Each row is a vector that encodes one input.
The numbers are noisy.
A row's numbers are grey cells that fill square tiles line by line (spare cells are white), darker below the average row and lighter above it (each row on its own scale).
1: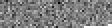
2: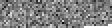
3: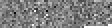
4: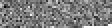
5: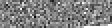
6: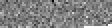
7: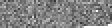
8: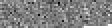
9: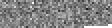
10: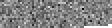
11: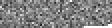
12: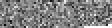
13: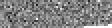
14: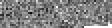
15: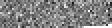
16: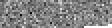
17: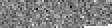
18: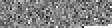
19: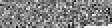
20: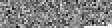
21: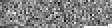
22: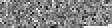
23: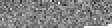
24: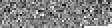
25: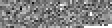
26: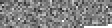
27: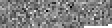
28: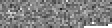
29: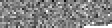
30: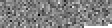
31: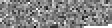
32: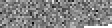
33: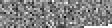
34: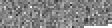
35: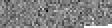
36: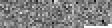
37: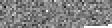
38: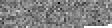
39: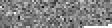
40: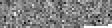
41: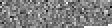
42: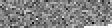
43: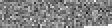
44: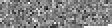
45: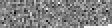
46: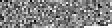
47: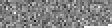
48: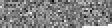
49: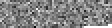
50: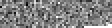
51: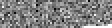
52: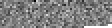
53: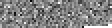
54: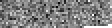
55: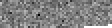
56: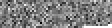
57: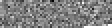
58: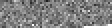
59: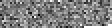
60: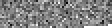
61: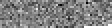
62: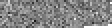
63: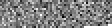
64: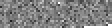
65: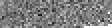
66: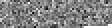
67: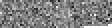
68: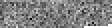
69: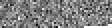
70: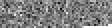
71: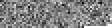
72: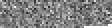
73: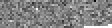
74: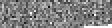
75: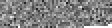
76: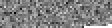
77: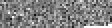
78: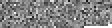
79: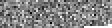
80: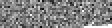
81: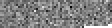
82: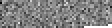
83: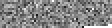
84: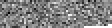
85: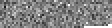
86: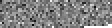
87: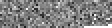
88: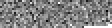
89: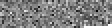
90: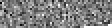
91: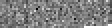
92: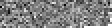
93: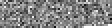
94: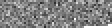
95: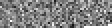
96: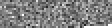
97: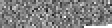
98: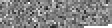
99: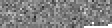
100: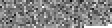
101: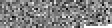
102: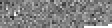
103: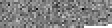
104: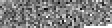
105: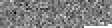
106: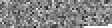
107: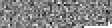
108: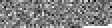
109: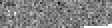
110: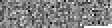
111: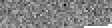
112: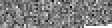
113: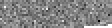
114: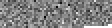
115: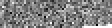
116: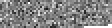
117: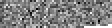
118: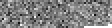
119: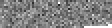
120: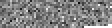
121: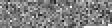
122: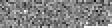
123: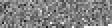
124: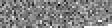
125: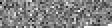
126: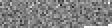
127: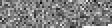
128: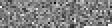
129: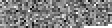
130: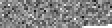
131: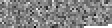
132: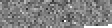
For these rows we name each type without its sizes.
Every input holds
either a point on a circle and a label, or a fixed value.
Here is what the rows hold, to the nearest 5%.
About 95% of them hold a point on a circle and a label. The rest hold a fixed value.
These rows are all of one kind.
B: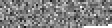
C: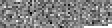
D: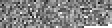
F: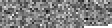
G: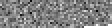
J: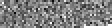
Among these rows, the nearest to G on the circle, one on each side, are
C and F.
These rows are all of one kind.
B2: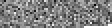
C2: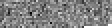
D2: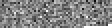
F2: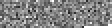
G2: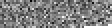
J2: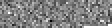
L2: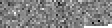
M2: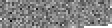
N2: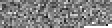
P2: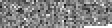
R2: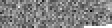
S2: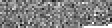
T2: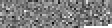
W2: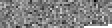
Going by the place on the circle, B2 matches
C2, G2, S2 and W2.
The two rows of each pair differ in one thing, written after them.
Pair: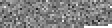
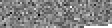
the label
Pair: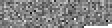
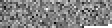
the place on the circle
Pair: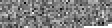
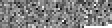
the label
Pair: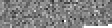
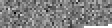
the place on the circle
